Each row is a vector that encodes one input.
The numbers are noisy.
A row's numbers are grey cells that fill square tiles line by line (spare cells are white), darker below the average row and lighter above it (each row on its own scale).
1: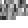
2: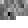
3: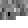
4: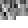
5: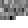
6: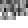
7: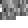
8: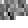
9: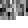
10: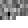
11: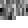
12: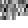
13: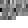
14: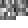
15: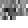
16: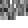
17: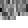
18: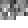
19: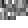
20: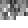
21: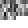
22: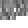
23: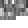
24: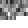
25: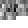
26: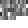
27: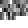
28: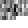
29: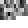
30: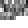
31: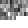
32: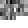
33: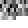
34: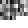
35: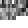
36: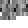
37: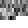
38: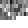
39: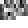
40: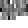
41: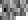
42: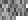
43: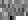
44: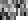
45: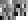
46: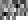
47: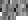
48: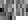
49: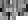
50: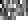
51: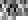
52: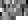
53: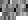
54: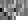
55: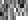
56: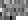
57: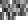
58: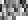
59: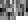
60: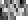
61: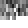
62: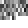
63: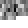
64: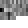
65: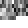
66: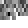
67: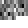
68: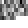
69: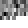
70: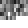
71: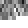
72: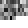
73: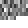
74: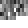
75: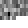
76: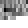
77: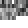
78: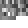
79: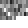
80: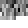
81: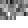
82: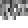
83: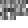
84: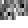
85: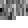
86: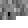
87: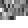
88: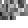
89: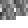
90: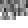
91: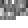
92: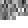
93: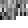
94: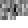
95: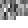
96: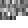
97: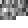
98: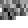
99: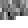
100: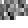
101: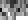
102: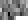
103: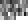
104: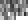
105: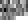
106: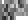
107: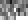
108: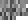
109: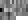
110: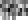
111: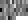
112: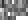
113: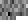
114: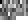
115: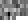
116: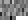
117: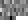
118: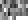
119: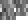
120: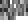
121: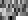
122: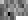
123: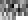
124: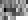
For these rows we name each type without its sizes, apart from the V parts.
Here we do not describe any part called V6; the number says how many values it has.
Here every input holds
a point on each of two circles and a value of V6.
